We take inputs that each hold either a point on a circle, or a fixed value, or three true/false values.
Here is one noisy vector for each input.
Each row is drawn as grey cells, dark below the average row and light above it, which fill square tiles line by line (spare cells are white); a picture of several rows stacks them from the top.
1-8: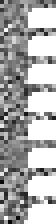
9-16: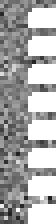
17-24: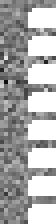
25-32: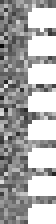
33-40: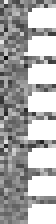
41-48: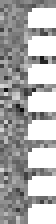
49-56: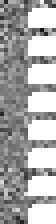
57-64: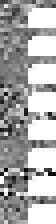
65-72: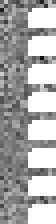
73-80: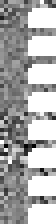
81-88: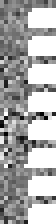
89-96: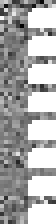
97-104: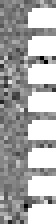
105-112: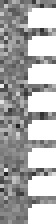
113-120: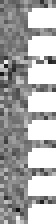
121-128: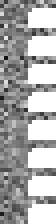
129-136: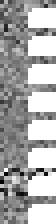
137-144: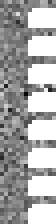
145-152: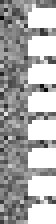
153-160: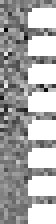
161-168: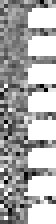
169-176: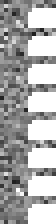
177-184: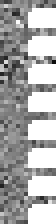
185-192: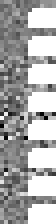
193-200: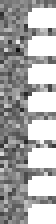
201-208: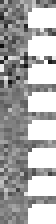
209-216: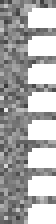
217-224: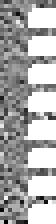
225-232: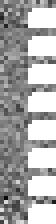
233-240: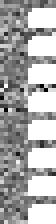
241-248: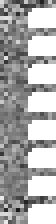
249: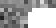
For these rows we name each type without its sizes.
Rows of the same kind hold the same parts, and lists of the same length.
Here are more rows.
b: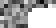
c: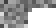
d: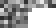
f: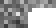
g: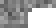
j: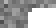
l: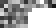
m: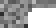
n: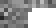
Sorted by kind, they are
b, g
c, d, f, j, l
m, n

